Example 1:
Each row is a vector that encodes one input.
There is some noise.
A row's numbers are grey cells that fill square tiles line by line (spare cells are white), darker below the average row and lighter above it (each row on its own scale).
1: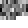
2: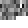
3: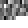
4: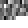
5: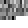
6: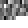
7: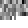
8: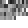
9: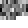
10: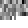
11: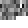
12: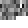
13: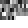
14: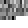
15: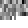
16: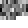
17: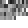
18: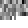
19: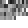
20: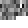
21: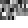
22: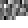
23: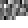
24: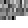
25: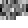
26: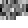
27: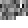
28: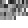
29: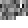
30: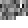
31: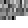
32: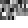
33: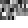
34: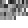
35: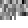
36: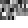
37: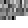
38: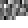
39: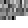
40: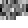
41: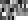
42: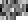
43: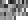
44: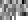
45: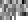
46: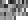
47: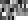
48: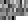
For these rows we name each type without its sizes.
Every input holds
a point on a line.
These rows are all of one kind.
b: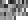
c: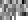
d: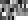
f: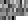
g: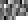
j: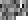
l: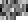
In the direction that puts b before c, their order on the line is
d, f, g, l, j, b, c.
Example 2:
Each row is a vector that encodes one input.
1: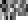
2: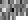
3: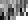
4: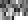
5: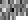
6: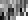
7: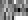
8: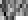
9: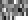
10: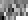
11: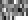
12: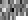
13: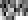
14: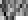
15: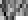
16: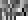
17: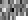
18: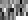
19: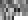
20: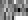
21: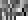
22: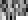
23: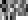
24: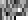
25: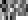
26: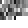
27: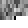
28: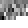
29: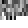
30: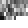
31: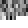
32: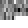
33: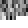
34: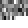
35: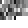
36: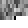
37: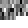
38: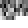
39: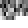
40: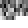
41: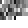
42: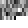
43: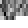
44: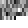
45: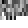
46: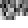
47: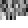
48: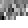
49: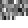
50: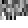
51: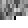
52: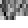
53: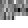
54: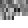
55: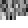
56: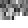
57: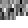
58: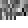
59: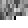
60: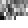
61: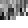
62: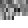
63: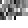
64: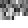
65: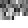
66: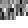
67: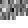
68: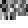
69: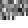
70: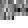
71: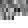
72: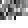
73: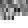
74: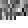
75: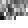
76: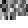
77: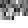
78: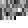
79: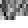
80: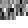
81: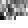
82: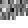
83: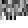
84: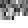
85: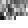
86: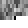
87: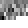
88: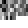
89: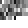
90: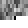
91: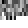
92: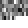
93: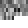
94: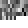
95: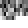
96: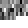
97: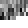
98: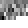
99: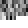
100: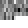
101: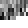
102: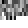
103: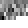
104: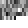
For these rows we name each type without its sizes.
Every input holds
a point on a circle.
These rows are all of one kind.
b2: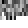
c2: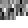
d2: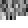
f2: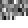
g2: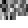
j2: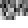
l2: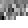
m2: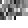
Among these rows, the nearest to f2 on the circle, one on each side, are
c2 and j2.
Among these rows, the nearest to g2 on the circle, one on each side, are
d2 and j2.
